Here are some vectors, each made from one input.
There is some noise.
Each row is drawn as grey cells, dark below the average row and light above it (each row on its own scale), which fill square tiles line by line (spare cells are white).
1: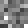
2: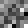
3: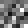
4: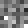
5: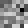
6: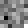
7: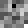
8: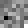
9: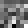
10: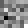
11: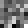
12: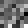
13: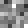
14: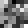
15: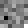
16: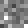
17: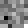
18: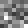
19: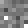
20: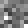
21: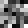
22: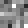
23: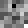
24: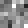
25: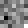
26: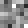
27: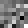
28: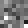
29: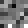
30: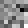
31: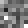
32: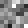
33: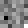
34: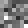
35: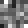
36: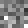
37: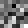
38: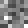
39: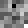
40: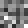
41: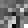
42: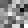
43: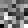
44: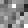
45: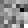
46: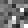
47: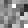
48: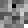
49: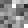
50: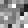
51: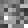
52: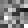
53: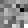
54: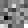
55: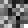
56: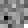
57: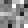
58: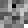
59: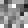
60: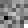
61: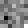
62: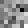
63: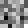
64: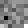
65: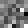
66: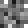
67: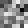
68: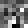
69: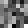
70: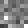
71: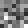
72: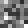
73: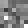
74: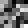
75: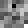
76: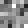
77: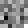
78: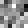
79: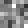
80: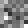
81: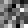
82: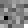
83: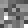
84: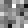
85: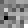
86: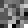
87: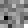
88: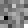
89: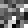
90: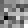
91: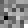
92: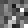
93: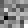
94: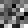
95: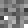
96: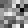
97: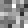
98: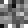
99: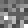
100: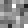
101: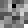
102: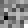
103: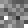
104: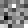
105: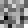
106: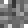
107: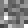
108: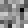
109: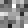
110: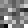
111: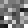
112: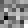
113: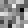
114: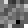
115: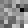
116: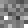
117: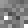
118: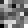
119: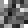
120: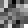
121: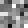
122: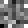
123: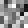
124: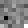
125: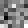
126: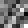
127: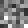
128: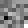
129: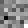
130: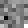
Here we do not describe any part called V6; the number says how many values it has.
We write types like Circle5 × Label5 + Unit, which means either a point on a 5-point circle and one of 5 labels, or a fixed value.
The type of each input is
List2(Bool × V6).
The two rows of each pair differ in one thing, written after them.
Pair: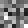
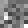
the true/false value in item 2 of the list
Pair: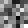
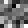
the value of V6 in item 1 of the list
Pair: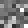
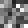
the true/false value in item 2 of the list
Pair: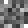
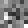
the true/false value in item 1 of the list
